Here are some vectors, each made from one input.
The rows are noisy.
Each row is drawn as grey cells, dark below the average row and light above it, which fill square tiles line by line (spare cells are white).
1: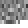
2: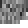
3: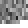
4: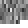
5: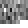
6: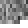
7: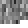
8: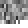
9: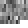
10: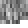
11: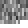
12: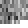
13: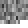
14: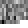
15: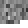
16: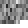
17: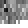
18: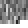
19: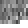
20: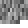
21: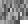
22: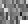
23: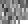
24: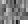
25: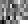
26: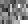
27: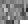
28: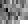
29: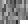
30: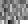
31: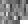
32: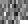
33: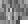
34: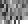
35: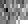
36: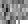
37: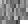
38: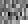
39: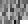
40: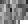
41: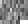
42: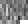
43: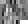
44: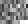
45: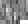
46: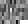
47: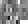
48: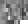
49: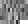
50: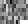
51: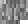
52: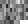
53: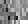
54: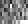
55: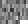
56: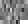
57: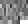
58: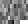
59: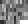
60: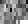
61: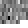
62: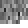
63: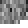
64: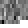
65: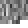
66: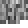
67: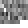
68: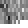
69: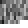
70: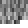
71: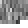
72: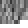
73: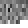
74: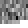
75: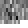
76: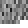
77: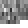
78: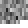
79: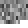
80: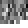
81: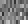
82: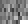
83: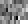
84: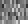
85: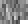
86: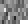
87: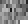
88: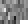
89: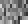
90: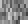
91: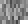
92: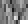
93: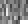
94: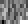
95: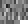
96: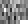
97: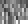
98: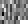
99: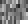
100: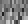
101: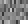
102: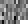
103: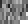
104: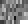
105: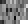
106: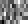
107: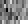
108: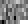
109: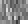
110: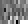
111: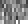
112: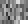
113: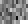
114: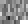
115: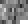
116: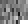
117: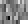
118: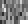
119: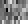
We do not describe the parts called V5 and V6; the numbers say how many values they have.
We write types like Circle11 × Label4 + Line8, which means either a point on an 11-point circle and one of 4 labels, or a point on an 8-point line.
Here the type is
(Bool × V5 + Line4) × V6.
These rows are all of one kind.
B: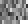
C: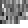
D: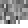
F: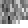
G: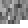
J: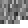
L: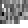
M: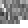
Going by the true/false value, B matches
D and F.
